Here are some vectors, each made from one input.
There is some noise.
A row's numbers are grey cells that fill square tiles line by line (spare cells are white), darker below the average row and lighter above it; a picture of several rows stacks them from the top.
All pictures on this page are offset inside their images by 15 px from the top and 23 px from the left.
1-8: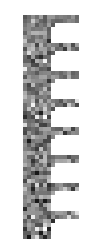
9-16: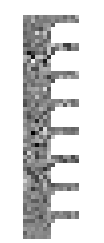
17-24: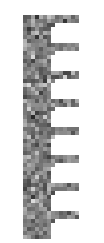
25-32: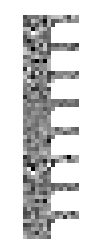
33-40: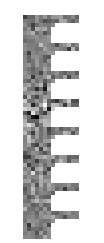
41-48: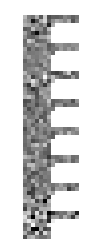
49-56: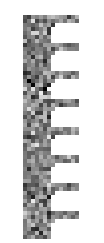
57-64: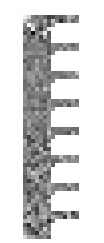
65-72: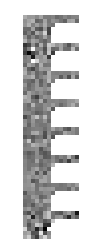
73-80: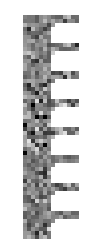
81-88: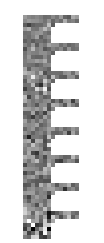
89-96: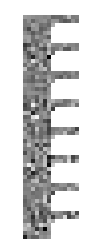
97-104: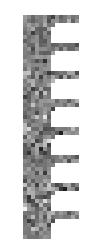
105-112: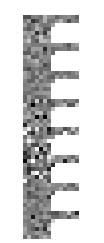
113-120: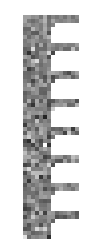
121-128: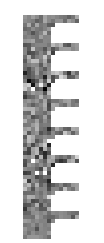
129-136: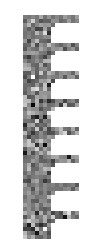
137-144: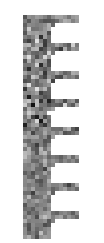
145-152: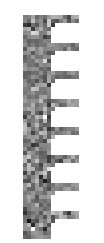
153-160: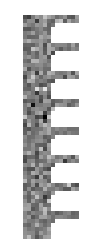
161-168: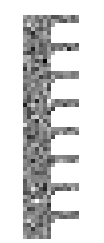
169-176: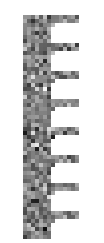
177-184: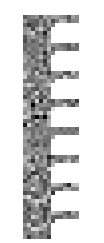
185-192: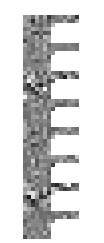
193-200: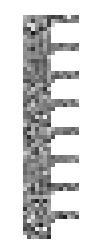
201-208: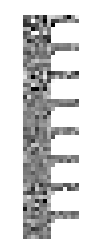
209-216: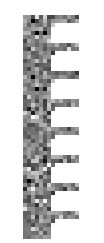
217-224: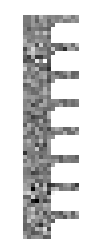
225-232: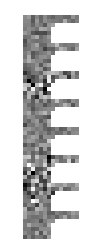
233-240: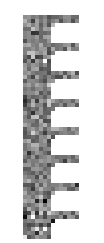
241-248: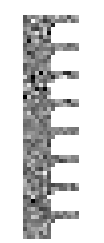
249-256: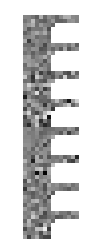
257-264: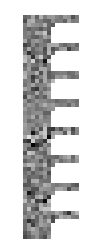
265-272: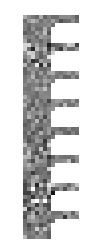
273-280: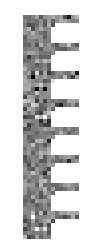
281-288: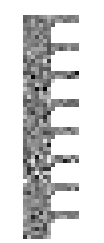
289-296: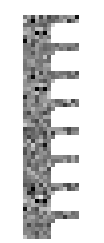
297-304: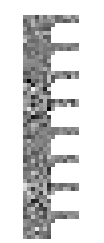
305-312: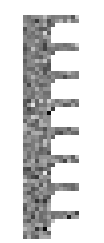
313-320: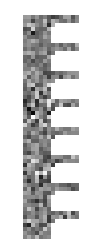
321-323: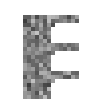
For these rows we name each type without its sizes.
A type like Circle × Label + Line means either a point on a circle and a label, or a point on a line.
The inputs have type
Bool × Circle × (Label + Line).
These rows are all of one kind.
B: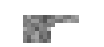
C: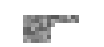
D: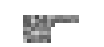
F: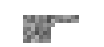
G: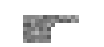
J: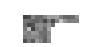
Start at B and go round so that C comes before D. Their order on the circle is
B, F, G, C, J, D.
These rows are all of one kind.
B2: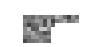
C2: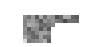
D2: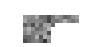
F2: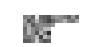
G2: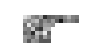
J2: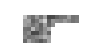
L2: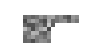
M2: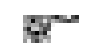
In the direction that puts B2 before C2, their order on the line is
M2, L2, J2, B2, F2, C2, G2, D2.
